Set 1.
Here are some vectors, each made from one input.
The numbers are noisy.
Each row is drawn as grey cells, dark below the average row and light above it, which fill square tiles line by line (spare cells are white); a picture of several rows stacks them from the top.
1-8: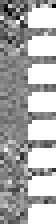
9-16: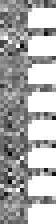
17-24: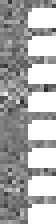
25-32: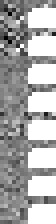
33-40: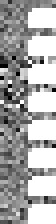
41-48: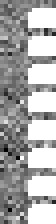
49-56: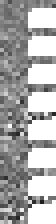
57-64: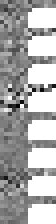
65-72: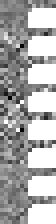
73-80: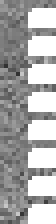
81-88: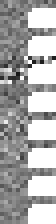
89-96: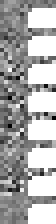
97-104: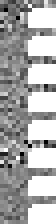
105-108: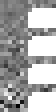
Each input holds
either a fixed value, or three true/false values.
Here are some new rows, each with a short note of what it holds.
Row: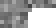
three true/false values
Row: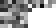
a fixed value
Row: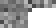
three true/false values
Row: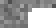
three true/false values
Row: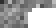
a fixed value
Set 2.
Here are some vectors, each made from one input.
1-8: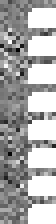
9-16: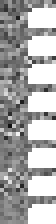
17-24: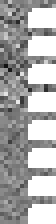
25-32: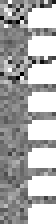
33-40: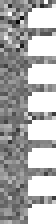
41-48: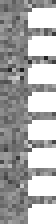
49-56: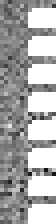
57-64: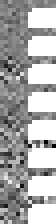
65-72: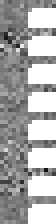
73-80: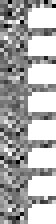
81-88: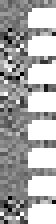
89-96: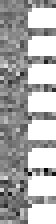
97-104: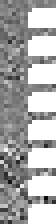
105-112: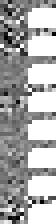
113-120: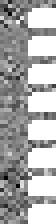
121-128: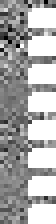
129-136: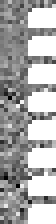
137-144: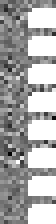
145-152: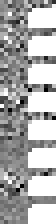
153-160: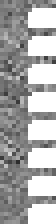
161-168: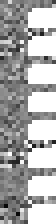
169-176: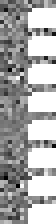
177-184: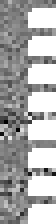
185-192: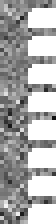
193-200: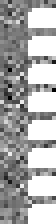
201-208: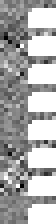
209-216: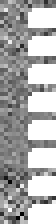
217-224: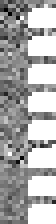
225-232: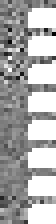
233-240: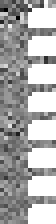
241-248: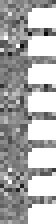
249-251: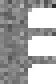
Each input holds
either a fixed value, or three true/false values.
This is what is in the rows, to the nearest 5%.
A few of them hold a fixed value. The rest hold three true/false values.
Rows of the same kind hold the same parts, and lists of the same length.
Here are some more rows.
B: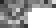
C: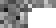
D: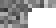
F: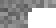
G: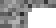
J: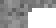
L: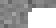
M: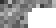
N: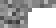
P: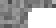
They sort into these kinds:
B, M
C, D, F, G, J, L, N, P

